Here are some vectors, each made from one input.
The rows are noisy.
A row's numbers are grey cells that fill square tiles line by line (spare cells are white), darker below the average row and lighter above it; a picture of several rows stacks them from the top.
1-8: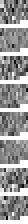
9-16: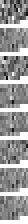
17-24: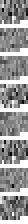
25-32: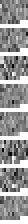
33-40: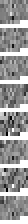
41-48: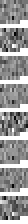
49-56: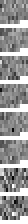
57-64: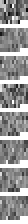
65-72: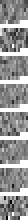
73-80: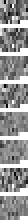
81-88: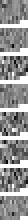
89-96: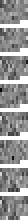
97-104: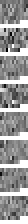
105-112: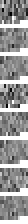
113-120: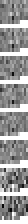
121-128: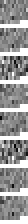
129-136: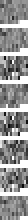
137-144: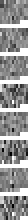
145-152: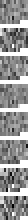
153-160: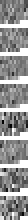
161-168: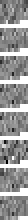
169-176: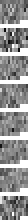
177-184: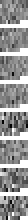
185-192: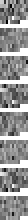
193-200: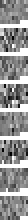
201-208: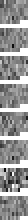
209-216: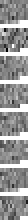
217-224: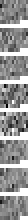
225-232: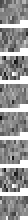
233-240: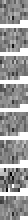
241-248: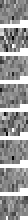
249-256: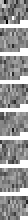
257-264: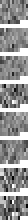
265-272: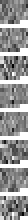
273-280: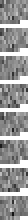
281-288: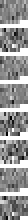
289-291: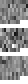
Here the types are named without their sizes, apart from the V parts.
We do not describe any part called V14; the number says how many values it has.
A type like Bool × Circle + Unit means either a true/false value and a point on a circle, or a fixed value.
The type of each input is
Bool × (Line + V14) + Tree.
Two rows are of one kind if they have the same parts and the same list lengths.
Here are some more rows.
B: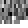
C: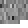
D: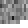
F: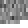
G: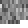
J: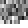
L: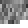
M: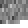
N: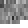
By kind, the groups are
B, J
C, D, F, M, N
G, L

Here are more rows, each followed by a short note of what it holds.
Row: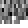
a node of a tree
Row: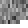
a point on a line and a true/false value
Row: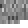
a true/false value and a value of V14
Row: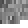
a true/false value and a value of V14
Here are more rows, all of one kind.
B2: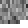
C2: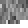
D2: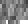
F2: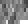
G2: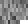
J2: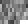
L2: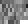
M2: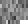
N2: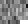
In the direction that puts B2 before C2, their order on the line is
N2, B2, G2, M2, C2, D2, F2, J2, L2.
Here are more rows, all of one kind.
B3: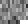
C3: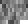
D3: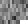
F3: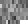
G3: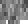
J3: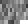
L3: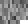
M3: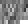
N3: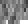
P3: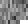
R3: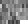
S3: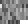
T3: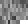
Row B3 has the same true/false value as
C3, J3, R3 and S3.
